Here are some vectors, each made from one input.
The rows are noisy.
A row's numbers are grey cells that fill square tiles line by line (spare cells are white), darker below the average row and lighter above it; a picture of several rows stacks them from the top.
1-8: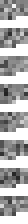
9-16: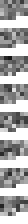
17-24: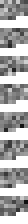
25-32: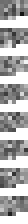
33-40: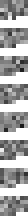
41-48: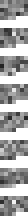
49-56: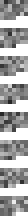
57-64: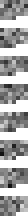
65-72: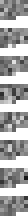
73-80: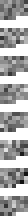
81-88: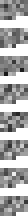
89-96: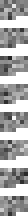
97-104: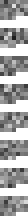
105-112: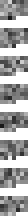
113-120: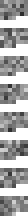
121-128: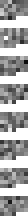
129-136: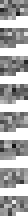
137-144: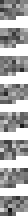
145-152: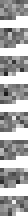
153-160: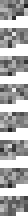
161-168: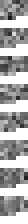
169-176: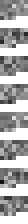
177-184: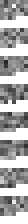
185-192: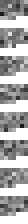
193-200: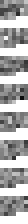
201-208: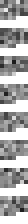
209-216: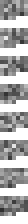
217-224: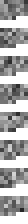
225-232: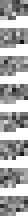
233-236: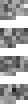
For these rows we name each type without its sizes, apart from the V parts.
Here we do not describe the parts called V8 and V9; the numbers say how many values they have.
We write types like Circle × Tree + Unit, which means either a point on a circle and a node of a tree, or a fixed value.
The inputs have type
Label × V9 + List(Line) × V8.
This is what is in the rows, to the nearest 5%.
About 25% of them hold a label and a value of V9. The rest hold a value of V8, together with a list of points on a line.
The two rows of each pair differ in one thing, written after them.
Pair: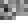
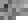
the place on the line in item 1 of the list
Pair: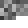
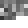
the place on the line in item 2 of the list
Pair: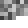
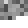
the value of V8
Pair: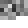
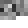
the place on the line in item 2 of the list
